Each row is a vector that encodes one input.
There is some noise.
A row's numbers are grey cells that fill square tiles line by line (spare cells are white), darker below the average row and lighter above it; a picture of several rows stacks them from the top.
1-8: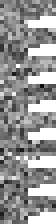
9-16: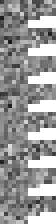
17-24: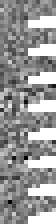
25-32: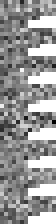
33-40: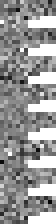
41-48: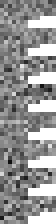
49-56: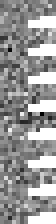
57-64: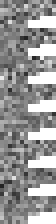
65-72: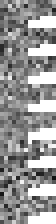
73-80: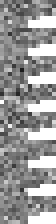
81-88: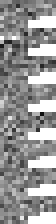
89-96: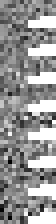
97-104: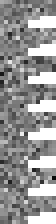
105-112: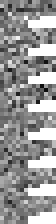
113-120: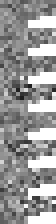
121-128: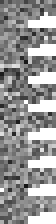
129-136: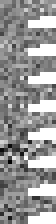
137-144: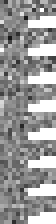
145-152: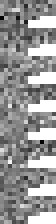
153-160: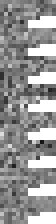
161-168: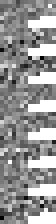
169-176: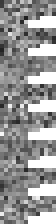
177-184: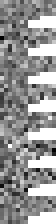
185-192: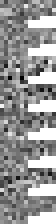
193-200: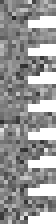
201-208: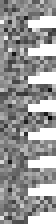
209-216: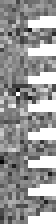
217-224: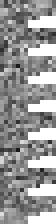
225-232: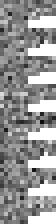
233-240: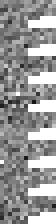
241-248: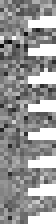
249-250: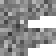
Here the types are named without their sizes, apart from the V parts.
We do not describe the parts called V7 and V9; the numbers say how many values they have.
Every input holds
a value of V7, together with either a node of a tree and a value of V9, or three true/false values.
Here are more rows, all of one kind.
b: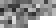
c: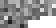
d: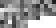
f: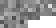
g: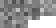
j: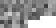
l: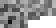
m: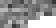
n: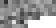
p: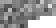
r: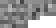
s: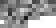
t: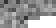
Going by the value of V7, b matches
j, n and t.
